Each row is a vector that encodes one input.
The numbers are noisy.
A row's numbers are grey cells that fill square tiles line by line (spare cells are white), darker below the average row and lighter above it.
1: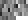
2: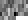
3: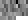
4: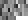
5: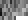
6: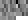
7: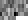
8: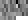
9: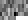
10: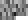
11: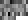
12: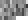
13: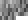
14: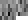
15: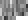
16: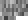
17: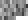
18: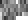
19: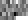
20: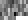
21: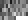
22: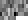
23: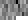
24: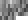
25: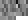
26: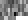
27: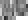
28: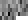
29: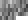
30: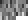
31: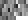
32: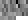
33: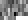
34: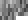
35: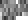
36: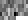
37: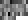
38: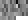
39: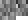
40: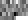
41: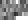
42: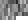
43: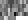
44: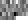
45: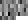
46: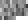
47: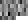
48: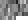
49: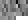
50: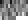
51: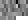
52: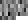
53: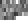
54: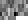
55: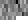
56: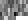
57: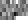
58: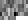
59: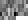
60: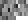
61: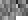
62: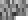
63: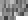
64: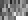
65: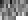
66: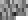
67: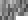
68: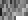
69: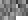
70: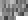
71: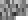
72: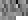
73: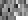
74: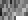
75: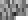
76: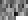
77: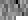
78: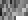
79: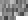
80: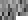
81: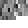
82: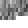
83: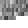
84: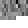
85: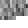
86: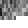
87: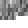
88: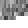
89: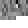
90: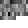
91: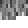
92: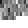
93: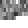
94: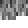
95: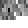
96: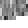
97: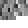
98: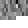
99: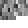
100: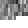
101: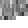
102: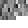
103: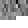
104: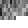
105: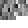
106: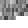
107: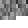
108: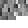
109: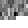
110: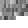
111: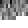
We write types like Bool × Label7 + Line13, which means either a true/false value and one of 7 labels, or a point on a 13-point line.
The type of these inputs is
Bool × Line13.
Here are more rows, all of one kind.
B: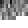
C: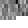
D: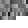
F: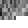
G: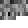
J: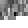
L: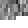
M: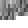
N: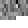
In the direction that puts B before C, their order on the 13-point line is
F, B, J, L, C, N, M, D, G.
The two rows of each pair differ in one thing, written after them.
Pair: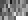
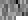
the place on the 13-point line
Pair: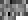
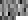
the true/false value
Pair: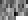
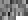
the place on the 13-point line
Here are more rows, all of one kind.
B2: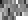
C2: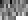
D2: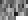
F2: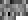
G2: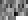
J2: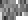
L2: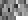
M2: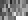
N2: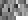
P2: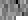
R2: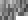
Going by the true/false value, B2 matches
J2, L2, N2 and R2.
